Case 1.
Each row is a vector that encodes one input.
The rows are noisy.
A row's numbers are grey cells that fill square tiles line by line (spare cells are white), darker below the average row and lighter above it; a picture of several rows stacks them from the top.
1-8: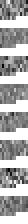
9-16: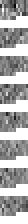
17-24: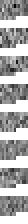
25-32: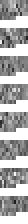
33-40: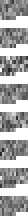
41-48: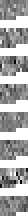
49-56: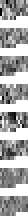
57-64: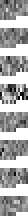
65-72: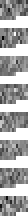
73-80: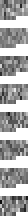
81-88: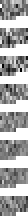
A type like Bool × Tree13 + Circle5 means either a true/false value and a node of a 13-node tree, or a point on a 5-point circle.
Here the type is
(Line5 + Line6) × Line7.
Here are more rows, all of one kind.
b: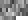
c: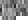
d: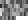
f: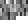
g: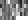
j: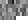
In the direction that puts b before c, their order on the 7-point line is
b, j, d, f, g, c.
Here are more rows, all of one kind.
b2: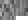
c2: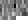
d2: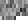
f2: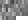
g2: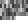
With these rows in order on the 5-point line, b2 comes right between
c2 and g2.
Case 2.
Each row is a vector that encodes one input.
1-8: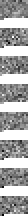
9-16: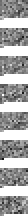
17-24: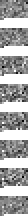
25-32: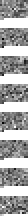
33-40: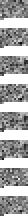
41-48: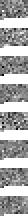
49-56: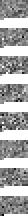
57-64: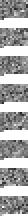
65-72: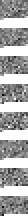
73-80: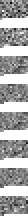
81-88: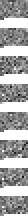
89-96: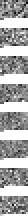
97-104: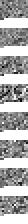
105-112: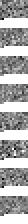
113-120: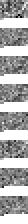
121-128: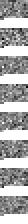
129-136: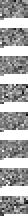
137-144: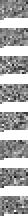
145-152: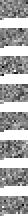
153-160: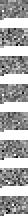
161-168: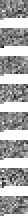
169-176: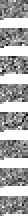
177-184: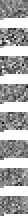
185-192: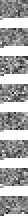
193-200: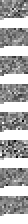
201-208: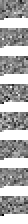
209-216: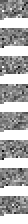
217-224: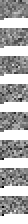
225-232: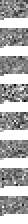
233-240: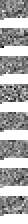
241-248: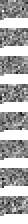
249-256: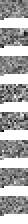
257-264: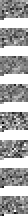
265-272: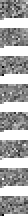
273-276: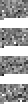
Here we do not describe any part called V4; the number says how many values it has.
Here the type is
Bool × Bool × Bool + Label8 × V4 + Unit.
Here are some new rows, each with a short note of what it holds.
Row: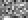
a fixed value
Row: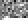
a fixed value
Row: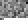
one of 8 labels and a value of V4
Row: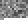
one of 8 labels and a value of V4
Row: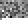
one of 8 labels and a value of V4
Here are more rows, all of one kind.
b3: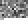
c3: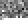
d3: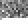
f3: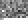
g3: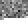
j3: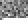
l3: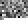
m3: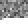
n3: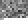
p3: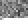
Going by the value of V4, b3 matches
f3, g3, l3 and n3.
